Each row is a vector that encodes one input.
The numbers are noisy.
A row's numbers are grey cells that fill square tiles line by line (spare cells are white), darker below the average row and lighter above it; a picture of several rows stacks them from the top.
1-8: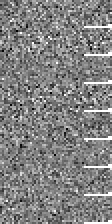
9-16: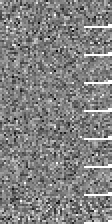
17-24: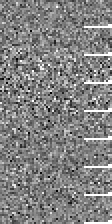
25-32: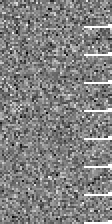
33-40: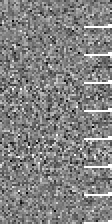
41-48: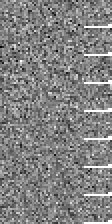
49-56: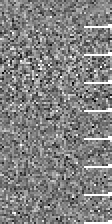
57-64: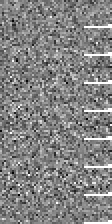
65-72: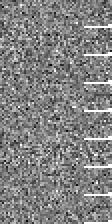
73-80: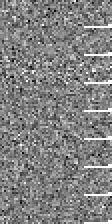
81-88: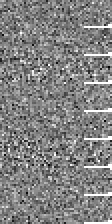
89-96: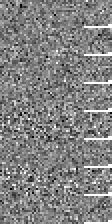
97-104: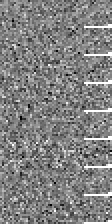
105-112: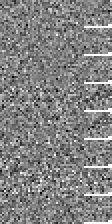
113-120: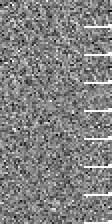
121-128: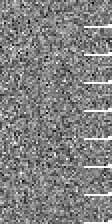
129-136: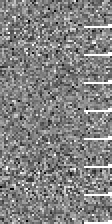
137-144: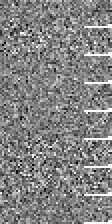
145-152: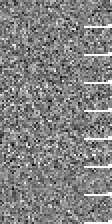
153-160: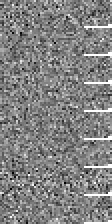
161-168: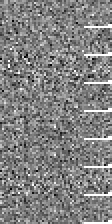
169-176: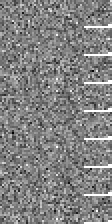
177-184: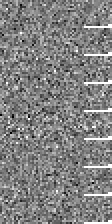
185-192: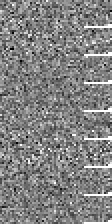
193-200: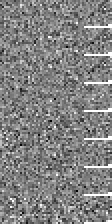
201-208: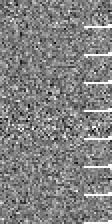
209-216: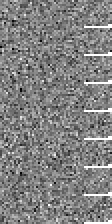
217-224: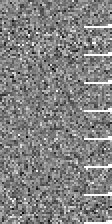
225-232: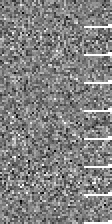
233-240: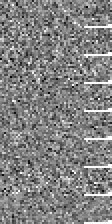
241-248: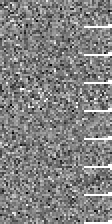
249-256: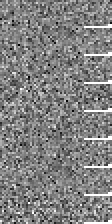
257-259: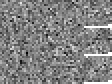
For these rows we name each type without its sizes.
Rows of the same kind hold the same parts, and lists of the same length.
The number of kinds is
2.
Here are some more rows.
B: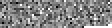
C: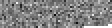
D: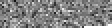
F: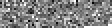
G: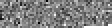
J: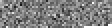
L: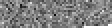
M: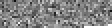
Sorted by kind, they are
B, D, M
C, F, G, J, L

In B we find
a point on a line, a node of a tree and a true/false value.
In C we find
a point on each of two lines and a true/false value.
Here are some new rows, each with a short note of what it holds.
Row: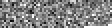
a point on each of two lines and a true/false value
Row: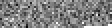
a point on a line, a node of a tree and a true/false value
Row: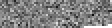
a point on a line, a node of a tree and a true/false value
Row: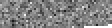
a point on each of two lines and a true/false value
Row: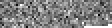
a point on a line, a node of a tree and a true/false value
